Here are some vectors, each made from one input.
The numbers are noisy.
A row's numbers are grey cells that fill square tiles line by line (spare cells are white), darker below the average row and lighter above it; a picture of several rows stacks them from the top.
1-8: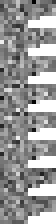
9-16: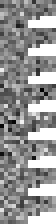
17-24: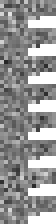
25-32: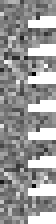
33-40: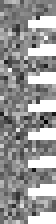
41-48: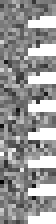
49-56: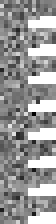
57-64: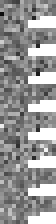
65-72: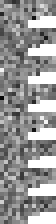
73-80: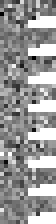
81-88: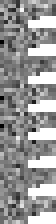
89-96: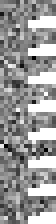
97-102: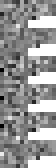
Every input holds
either a point on a 7-point line, or a point on a 9-point line.
